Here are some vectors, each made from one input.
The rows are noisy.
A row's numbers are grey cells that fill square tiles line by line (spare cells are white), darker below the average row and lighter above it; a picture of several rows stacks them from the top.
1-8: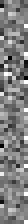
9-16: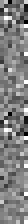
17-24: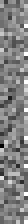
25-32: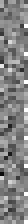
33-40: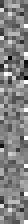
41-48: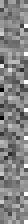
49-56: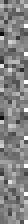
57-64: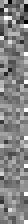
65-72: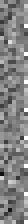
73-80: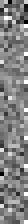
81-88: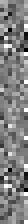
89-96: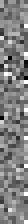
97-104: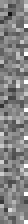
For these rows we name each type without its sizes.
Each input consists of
a list of points on a line.
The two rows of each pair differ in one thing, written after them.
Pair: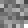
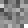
the place on the line in item 2 of the list
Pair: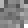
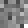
the place on the line in item 2 of the list
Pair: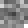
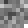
the place on the line in item 2 of the list
